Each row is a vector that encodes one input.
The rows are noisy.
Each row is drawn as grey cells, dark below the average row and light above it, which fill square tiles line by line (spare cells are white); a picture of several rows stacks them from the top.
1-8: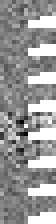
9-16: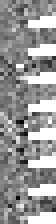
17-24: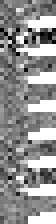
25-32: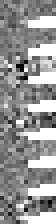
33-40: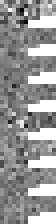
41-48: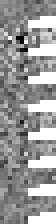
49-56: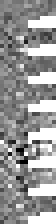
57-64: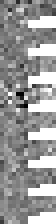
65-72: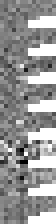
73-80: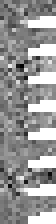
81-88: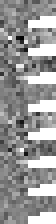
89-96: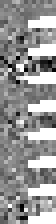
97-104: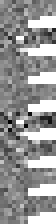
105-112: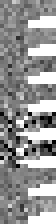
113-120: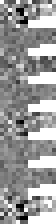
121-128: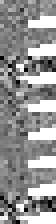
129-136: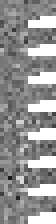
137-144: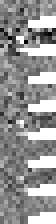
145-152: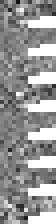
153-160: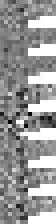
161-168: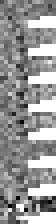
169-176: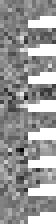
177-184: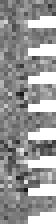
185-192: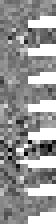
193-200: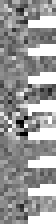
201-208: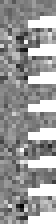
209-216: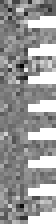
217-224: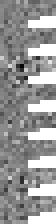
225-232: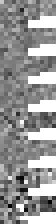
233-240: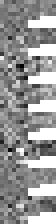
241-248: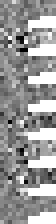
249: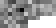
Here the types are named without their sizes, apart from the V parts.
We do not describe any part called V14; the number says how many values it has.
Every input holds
a point on a line and a value of V14, together with either a fixed value, or a point on each of two lines.
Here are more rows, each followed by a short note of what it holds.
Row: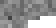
a point on a line and a value of V14
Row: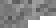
a point on a line and a value of V14
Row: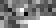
a point on each of three lines and a value of V14
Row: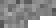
a point on a line and a value of V14
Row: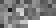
a point on a line and a value of V14
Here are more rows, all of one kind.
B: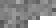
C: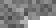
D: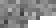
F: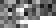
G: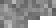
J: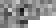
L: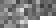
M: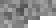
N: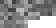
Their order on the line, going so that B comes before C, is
L, F, G, B, M, C, D, J, N.
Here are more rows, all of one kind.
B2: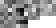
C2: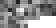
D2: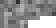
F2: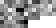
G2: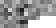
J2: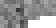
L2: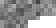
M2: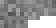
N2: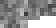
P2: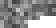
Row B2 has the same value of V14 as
C2 and D2.
